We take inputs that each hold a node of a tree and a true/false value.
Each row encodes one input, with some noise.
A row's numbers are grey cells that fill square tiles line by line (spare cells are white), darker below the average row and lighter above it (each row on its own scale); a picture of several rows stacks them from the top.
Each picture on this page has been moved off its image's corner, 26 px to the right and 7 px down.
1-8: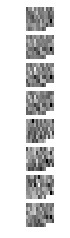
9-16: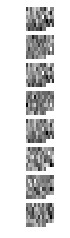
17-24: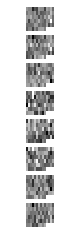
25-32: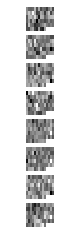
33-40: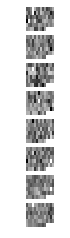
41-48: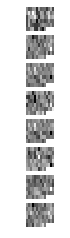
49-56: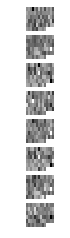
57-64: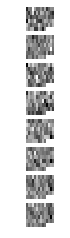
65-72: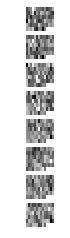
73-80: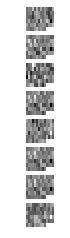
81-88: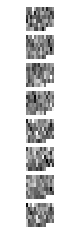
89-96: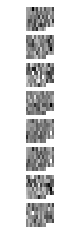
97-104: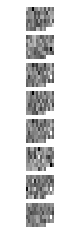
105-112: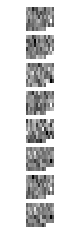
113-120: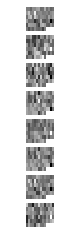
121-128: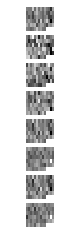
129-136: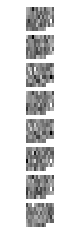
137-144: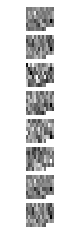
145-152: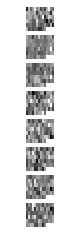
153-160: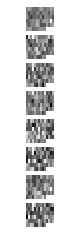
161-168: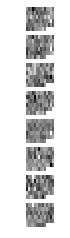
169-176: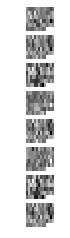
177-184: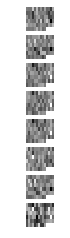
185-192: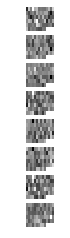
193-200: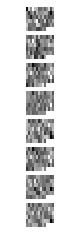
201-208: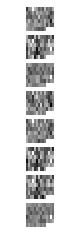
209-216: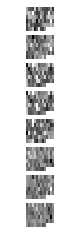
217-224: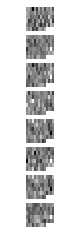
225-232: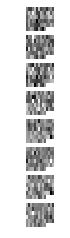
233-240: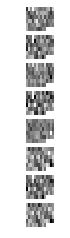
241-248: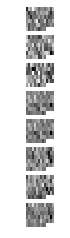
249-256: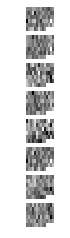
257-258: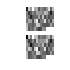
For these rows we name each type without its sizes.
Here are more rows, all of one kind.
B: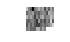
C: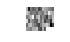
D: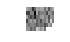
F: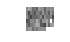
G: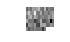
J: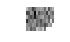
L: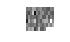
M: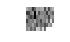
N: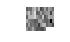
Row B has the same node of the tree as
D, J and M.
